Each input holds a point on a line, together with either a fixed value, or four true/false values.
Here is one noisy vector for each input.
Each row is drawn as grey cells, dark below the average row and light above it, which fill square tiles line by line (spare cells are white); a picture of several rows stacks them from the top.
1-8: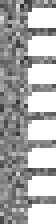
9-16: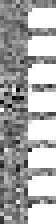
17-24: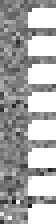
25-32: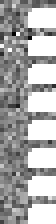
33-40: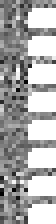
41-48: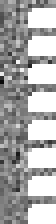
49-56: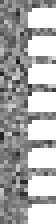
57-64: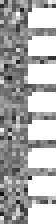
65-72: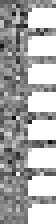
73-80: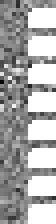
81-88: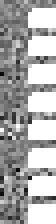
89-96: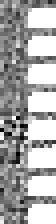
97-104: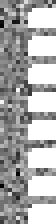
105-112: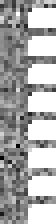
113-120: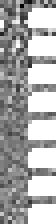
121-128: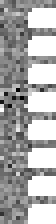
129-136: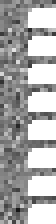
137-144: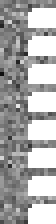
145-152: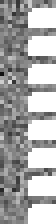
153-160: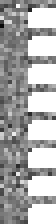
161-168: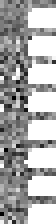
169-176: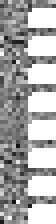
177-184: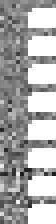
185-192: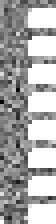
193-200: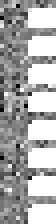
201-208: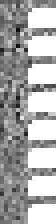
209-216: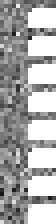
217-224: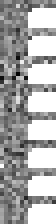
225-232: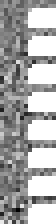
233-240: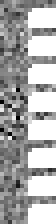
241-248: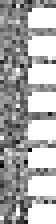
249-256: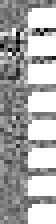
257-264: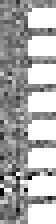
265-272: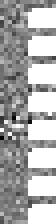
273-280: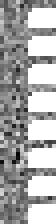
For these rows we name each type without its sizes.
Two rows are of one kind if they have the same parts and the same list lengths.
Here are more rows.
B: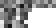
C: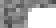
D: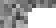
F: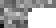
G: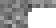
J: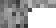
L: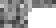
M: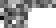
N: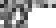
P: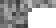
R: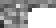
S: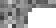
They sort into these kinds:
B, C, D, F, G, J, L, P, R
M, N, S

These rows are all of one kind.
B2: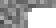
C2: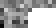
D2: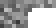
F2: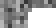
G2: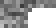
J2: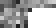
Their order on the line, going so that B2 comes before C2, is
G2, F2, B2, D2, C2, J2.
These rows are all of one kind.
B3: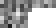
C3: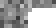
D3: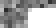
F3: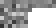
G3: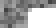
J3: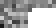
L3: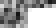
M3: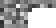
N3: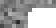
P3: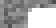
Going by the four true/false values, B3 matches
D3, G3, L3 and P3.
